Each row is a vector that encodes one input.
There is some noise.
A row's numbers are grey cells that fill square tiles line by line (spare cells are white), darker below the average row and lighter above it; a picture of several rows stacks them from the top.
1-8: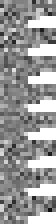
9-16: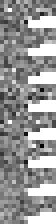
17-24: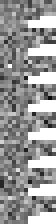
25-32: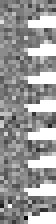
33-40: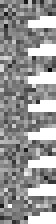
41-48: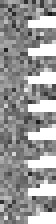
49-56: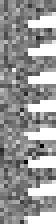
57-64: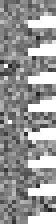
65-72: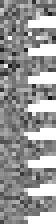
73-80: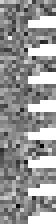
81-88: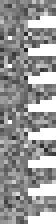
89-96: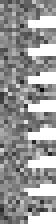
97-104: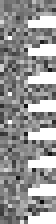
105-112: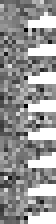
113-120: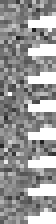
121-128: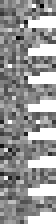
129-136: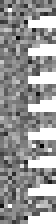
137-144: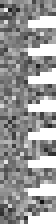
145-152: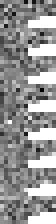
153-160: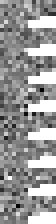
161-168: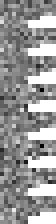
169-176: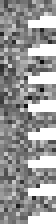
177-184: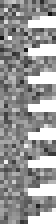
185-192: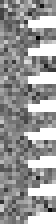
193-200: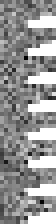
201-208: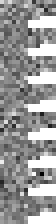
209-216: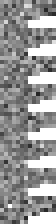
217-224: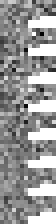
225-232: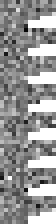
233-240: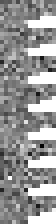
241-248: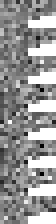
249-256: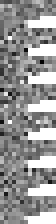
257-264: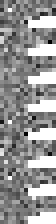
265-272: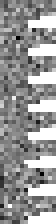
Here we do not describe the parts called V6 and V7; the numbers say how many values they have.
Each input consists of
either a node of a 10-node tree, or a node of an 11-node tree and a value of V7, or a true/false value and a value of V6.
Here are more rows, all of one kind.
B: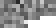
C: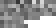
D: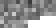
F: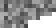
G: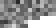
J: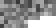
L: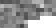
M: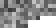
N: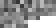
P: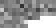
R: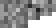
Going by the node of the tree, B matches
D, J and N.
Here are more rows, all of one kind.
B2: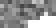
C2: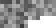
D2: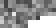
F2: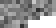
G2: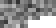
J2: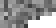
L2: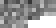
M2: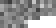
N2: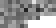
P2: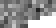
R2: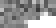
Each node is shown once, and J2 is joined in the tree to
P2.
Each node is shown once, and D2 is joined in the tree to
C2.
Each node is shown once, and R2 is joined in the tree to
M2 and N2.
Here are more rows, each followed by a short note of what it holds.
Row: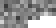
a node of an 11-node tree and a value of V7
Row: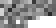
a node of a 10-node tree
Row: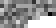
a node of a 10-node tree
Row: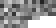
a node of a 10-node tree
